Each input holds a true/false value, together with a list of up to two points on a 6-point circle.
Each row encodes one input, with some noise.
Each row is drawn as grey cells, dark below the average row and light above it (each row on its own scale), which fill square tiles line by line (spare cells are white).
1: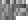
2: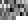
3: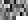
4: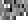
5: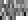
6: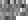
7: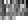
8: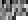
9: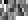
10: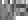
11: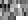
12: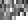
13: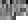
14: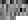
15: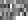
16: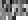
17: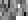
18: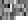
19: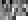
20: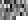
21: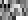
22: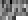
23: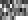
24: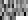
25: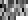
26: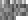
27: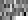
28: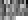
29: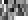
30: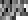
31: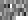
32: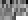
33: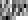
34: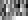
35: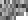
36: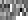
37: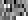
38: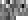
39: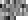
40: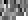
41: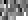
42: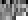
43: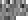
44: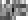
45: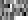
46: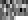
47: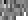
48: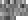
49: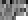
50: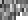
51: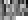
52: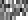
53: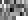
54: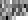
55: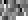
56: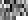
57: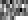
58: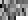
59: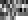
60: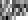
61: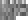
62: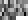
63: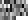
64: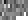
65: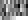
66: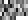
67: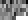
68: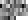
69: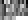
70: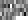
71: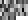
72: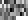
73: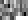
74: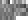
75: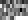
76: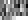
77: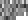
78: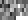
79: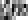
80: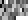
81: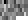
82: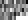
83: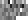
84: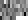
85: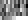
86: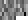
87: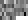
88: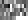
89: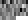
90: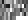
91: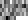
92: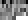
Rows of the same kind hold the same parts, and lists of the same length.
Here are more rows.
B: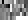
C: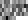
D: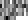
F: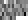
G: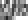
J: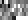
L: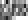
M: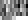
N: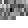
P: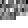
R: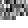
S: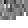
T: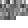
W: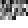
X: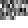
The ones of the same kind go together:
B, C, D, F, G, J, L, P, T
M
N, R, S, W, X

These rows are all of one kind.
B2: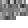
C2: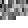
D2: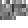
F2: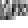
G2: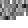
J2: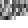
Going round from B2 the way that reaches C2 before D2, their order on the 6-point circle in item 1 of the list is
B2, C2, G2, J2, F2, D2.
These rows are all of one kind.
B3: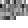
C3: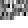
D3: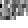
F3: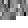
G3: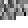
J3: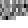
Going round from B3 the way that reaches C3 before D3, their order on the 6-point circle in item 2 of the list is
B3, F3, J3, C3, G3, D3.
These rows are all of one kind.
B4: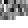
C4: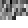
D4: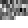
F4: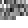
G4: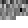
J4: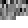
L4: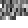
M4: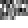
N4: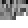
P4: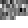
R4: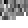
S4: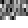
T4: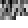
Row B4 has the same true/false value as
F4 and R4.
